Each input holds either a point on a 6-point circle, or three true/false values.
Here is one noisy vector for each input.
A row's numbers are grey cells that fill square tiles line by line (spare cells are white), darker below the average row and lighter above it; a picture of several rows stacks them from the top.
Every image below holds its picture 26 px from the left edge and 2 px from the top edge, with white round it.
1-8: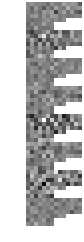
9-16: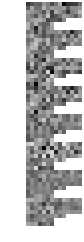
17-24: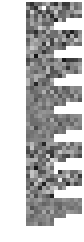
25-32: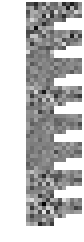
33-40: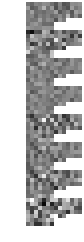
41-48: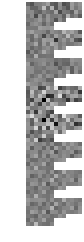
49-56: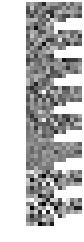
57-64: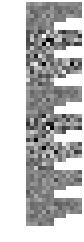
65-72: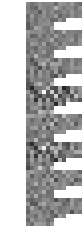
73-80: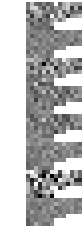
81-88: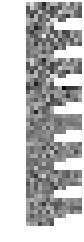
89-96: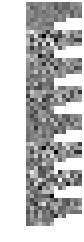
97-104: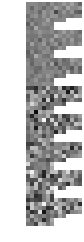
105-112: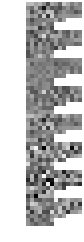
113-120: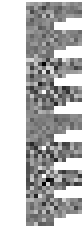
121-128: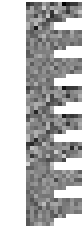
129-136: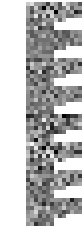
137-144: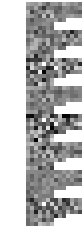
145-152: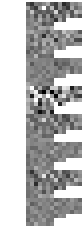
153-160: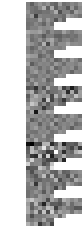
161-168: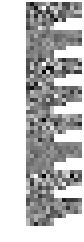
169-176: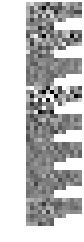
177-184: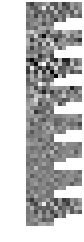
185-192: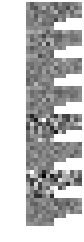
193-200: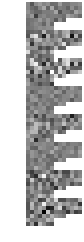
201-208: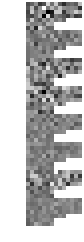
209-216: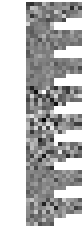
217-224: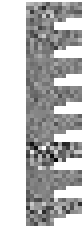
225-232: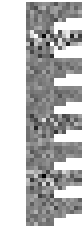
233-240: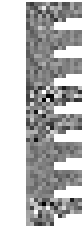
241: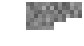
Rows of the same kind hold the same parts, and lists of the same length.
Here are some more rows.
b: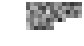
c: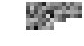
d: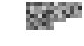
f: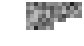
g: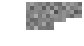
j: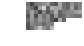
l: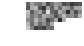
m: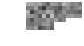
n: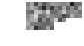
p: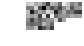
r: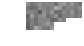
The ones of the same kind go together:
b, c, d, f, l, n
g, j, m, p, r

